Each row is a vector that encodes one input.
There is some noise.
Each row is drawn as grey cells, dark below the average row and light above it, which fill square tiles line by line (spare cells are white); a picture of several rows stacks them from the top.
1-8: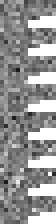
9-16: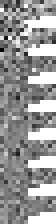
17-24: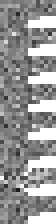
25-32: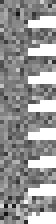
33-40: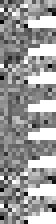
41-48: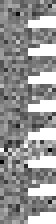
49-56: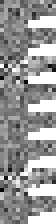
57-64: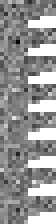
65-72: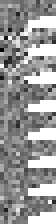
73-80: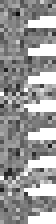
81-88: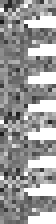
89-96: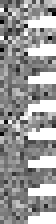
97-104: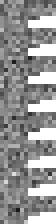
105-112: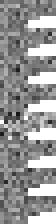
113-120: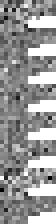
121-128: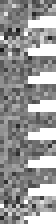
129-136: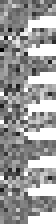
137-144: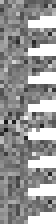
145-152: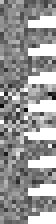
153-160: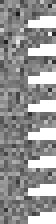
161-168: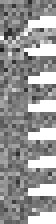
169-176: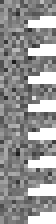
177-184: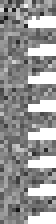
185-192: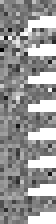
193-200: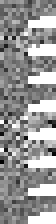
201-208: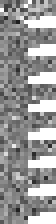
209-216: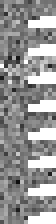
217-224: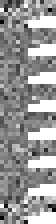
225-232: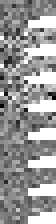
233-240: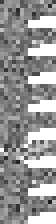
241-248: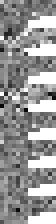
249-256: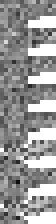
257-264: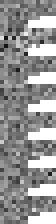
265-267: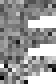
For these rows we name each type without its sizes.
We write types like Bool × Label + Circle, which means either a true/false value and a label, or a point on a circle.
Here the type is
Bool × List(Line) + Circle.
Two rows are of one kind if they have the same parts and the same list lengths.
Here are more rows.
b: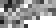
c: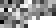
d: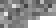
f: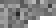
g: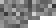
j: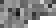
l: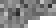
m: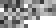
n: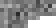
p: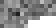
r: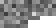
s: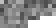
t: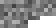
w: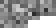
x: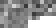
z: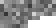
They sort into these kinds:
b, c, m
d, s, x
f, g, n, r, z
j, l, p, t
w

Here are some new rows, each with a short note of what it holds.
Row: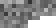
a true/false value, together with a list of three items
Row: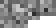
a true/false value, together with the empty list
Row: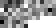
a point on a circle
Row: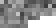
a true/false value, together with a list of one item
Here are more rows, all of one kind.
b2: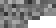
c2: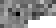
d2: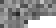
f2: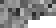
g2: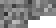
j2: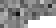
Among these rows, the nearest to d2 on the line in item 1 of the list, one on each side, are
b2 and j2.
